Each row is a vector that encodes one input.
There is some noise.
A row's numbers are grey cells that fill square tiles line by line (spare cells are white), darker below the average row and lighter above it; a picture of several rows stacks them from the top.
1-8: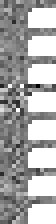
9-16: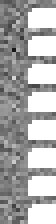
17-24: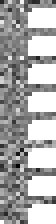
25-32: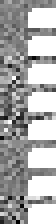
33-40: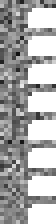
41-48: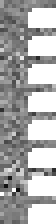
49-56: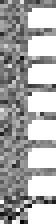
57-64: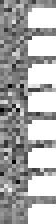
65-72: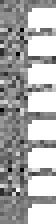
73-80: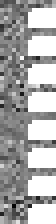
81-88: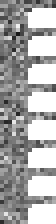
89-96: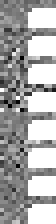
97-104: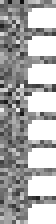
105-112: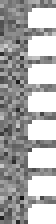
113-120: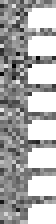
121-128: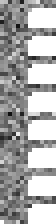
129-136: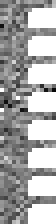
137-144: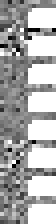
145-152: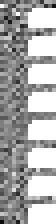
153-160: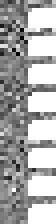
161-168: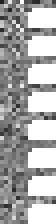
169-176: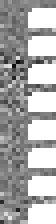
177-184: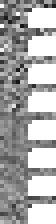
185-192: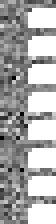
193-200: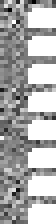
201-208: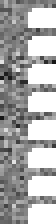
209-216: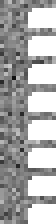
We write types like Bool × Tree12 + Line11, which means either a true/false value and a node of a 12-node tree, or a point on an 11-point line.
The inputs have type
Circle11.
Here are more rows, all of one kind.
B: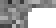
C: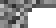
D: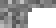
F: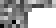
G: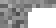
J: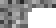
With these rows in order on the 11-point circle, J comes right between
B and G.
